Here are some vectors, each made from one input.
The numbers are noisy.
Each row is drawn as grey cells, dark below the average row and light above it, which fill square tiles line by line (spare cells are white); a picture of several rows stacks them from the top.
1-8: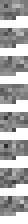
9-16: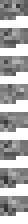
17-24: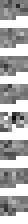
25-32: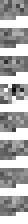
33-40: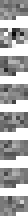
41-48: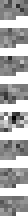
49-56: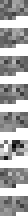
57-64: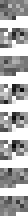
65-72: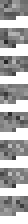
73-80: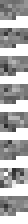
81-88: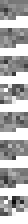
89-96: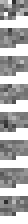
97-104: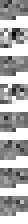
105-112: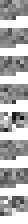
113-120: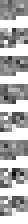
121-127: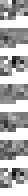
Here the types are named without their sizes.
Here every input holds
either a point on each of two lines, or a list of points on a circle.
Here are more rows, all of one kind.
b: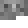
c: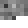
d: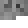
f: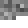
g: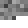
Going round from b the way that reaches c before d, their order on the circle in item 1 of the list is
b, c, g, f, d.
